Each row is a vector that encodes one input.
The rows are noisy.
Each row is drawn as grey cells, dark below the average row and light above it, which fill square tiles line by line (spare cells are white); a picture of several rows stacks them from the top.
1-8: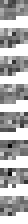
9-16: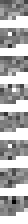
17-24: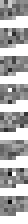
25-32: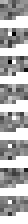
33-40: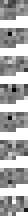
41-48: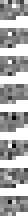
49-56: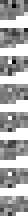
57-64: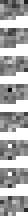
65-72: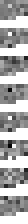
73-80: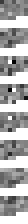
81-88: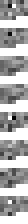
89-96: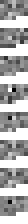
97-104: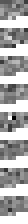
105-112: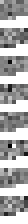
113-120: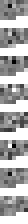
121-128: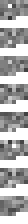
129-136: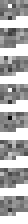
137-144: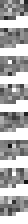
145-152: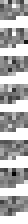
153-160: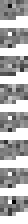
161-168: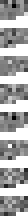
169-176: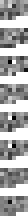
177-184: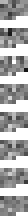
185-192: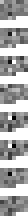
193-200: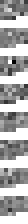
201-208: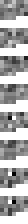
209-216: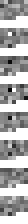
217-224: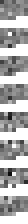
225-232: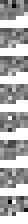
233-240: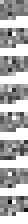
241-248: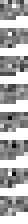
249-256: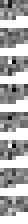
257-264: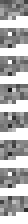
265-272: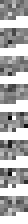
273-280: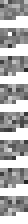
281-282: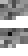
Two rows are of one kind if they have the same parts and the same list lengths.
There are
2 kinds of row.
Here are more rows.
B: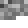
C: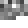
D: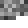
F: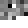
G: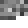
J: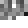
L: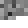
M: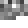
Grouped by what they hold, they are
B, C, F, J, L, M
D, G

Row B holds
five true/false values.
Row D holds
a point on a 5-point line.
